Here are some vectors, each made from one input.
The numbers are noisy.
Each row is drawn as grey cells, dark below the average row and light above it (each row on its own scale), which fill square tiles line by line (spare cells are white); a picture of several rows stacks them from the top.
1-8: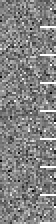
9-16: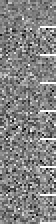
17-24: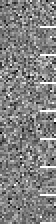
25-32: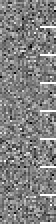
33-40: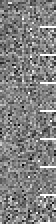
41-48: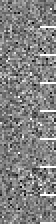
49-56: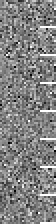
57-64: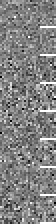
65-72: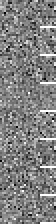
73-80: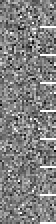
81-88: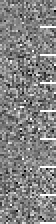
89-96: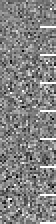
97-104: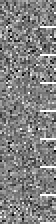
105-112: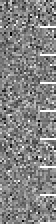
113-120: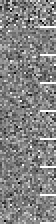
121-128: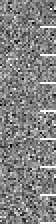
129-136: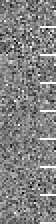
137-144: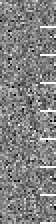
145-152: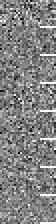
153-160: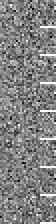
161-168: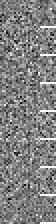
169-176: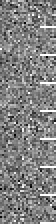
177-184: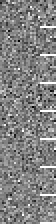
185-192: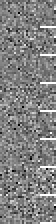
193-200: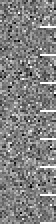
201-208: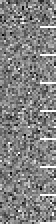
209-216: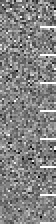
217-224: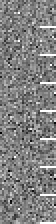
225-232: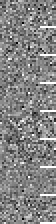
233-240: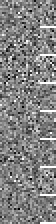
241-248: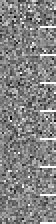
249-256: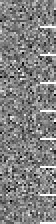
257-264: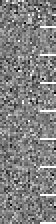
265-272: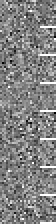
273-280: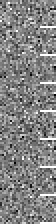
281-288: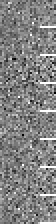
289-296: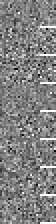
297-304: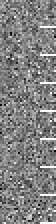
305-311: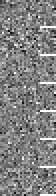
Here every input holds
a point on a 7-point line, together with either one of 4 labels and one of 8 labels, or a list of up to two points on a 6-point line.
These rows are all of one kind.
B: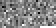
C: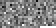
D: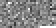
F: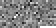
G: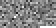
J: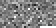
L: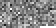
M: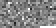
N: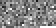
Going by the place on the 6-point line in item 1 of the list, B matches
G and L.
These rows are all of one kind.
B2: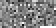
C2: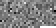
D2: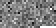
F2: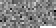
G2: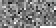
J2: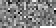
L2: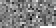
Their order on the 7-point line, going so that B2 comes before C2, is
F2, L2, B2, J2, G2, D2, C2.
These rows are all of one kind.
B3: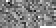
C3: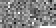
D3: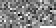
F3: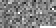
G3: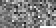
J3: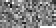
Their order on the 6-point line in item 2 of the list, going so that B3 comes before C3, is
F3, J3, B3, D3, G3, C3.
